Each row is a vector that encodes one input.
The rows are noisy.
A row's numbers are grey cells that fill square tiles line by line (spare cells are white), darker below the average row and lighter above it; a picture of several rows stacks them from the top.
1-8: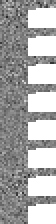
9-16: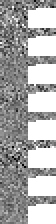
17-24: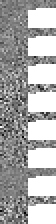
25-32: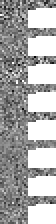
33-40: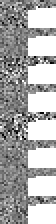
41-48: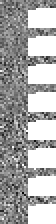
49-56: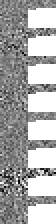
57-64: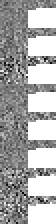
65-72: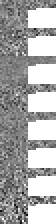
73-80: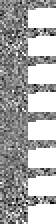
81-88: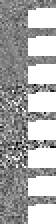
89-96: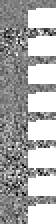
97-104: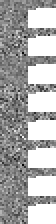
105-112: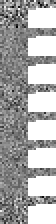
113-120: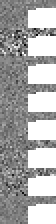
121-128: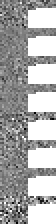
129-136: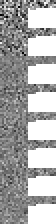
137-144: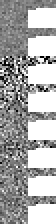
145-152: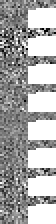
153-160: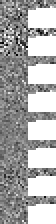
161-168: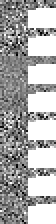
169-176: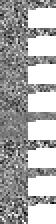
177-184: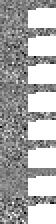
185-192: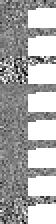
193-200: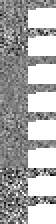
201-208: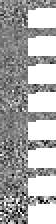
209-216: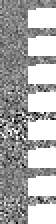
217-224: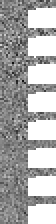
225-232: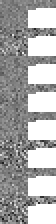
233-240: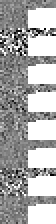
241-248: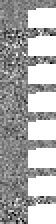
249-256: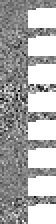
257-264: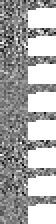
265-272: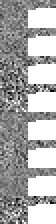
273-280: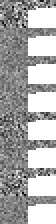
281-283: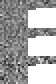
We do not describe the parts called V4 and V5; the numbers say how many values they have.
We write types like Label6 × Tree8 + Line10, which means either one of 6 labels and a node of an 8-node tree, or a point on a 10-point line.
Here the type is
Circle11 × (Line8 + Line12) + V4 × V5.
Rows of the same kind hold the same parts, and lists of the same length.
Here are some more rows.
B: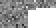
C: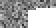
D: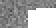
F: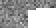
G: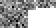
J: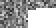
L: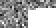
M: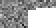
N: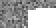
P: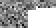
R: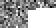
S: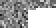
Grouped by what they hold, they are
B, D, J, L, S
C, F, M
G, N, P, R

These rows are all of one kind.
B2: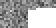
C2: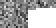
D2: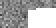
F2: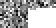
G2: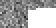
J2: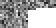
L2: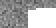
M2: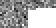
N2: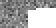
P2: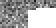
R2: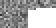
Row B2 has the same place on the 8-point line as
G2, L2, N2 and P2.
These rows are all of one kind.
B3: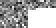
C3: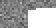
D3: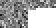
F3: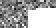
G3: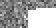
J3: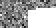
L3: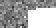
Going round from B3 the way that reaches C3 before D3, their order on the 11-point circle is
B3, J3, C3, D3, G3, L3, F3.
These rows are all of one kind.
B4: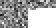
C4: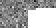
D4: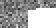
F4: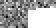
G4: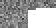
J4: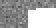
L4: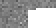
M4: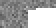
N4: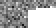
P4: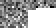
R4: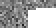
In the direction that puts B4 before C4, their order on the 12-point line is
F4, L4, J4, R4, D4, G4, B4, P4, M4, N4, C4.
